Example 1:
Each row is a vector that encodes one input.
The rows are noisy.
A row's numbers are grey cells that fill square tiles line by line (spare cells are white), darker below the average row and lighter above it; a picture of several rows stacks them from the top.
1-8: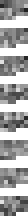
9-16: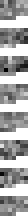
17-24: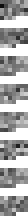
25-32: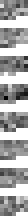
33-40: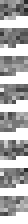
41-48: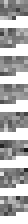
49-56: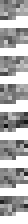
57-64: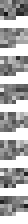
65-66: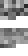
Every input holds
a node of a 7-node tree, together with either a fixed value, or three true/false values.
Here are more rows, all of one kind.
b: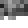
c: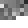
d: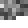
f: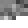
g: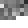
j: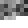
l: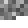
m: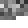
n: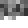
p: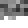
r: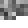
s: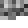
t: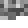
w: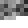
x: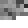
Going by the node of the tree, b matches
j, n, p and w.
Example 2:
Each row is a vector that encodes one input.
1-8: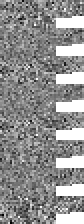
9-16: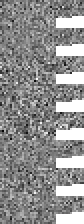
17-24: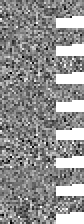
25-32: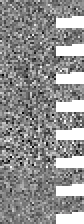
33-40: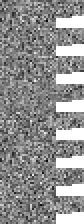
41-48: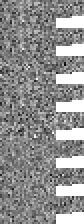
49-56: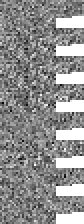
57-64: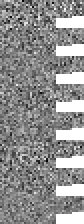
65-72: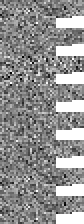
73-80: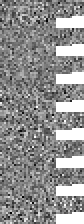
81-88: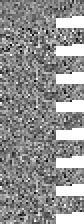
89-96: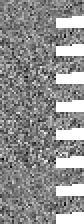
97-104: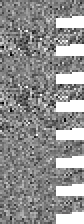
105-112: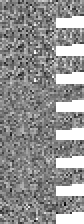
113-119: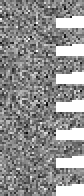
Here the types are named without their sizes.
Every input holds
either a point on a line, or a node of a tree.
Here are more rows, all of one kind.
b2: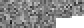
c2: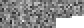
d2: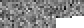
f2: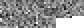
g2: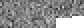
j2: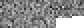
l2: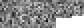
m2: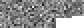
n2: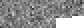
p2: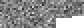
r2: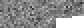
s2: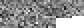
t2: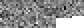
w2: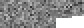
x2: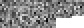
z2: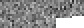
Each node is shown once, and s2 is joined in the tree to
t2.
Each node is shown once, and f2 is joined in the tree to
t2.
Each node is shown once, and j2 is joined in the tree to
g2.
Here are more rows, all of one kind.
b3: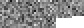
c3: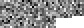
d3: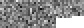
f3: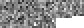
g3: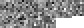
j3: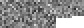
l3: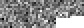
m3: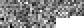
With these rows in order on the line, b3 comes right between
f3 and j3.
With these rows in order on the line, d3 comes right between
j3 and l3.
